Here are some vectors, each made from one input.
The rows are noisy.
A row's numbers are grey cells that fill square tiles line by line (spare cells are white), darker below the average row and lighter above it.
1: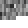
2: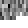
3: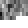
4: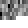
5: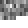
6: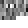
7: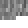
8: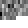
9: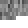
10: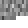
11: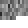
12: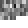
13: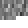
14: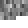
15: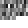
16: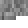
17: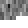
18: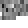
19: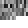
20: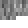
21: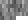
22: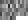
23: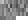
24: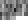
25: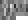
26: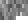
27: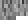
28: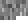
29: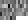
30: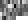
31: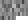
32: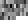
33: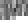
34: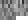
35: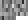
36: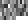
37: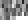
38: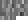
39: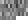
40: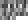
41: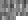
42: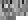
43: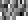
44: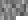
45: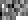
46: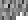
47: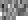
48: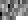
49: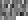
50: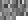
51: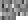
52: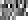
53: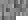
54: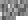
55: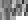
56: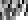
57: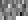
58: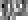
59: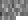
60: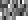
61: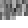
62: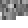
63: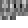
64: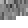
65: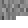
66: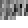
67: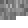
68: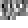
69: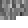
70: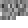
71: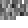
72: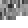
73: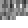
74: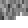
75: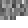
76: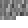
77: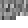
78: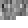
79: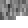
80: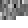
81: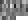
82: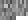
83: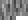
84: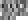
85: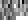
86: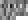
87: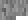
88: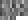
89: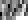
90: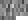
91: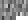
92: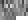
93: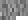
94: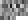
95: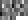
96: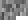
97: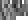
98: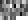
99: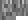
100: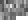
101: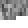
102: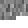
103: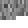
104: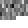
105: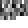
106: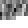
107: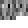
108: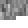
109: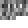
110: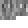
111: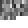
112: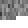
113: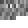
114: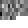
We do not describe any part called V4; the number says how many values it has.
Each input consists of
a list of up to two items, each a true/false value and a value of V4.
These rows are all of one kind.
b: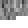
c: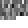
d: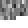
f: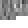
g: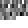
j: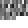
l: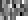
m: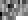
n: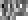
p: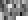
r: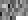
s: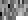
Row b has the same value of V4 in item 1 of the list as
g, j, p and s.
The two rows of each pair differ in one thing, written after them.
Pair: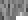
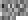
the true/false value in item 1 of the list
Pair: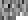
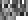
the true/false value in item 1 of the list
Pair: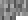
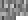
the value of V4 in item 1 of the list
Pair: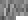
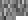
the true/false value in item 2 of the list
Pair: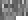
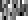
the value of V4 in item 1 of the list
